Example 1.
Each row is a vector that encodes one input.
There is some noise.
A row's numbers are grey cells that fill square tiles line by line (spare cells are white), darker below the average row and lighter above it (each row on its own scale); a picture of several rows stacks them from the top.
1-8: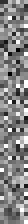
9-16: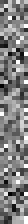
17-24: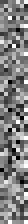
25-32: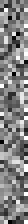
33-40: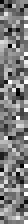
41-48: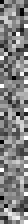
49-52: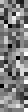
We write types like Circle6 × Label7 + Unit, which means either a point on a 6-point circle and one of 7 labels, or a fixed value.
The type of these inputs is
Line5.
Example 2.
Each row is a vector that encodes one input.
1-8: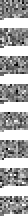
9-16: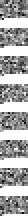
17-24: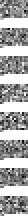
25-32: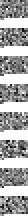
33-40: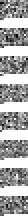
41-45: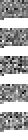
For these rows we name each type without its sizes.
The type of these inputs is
Line.
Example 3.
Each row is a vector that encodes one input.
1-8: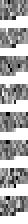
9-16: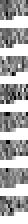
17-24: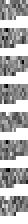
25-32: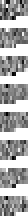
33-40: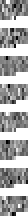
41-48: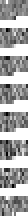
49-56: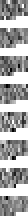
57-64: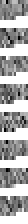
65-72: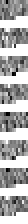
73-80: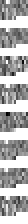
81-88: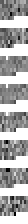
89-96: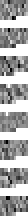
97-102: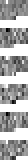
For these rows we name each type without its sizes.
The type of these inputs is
Circle + Unit.
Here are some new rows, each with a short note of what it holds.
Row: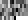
a fixed value
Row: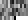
a fixed value
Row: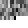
a fixed value
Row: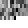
a fixed value
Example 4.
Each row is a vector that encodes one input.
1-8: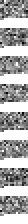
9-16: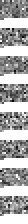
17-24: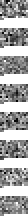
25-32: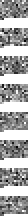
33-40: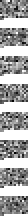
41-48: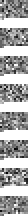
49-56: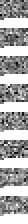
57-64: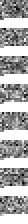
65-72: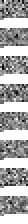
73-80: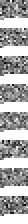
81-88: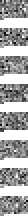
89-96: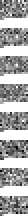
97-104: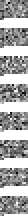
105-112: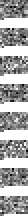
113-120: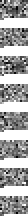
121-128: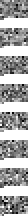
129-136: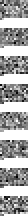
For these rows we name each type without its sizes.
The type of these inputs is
Line.
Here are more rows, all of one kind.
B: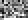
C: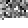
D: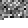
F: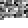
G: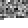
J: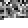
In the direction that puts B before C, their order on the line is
F, J, B, G, D, C.
